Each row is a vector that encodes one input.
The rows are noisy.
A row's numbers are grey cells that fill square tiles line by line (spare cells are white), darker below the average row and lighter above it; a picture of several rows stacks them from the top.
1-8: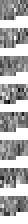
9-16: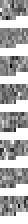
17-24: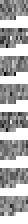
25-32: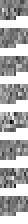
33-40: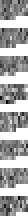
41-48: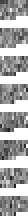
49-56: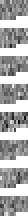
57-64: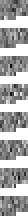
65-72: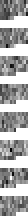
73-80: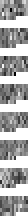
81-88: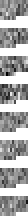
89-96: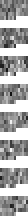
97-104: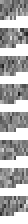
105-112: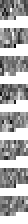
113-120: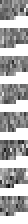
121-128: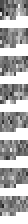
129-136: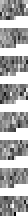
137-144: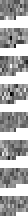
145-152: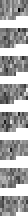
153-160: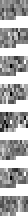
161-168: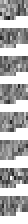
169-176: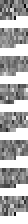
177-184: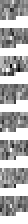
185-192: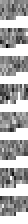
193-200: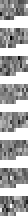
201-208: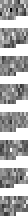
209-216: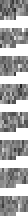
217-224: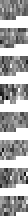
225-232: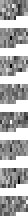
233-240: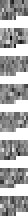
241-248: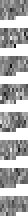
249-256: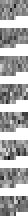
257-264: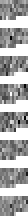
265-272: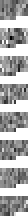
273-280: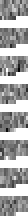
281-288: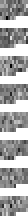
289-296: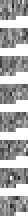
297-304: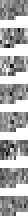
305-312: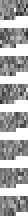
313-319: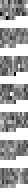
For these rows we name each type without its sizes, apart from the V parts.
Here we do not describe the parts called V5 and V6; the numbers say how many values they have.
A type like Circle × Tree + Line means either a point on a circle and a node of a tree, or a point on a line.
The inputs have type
((Bool × Bool × Bool × Bool + Label) × (Line + V6) + V5) × Line.
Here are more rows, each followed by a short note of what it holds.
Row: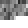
a point on a line and a value of V5
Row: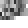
a point on a line and a value of V5
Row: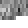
a label, a point on a line and a value of V6
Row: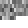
a label and a point on each of two lines
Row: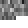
a label, a point on a line and a value of V6
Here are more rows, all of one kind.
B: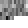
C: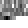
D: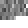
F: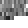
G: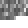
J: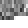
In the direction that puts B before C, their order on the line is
B, F, J, G, D, C.
